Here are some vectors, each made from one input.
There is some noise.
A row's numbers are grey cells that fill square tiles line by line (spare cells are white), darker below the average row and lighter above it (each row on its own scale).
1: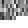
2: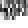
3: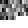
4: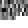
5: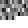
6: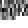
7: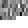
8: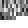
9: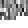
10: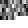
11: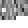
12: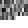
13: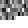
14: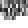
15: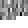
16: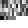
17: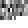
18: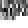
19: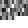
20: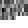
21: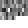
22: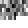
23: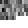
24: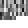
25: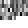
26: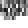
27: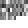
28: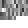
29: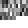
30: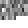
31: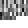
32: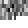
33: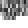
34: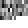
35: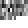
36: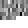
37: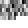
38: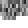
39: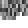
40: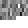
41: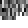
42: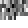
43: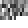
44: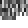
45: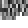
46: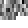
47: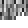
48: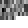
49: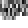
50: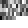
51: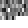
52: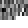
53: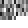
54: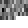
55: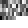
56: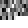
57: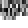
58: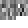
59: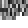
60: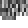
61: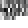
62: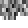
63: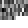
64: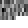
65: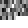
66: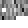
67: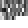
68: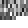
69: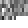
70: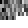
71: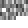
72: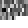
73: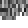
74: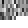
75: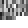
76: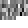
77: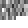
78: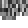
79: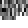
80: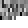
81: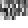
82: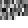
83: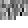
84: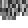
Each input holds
either a point on a 4-point line and a point on a 7-point line, or a point on a 6-point line.
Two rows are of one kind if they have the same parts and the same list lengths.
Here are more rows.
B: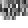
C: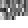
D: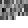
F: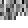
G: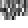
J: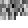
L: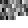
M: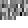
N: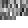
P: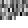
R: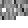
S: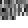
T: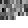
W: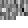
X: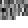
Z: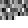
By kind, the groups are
B, C, D, G, L, S, T, X, Z
F, J, M, N, P, R, W

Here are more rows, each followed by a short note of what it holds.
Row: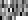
a point on a 4-point line and a point on a 7-point line
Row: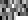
a point on a 6-point line
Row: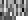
a point on a 4-point line and a point on a 7-point line
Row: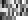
a point on a 4-point line and a point on a 7-point line
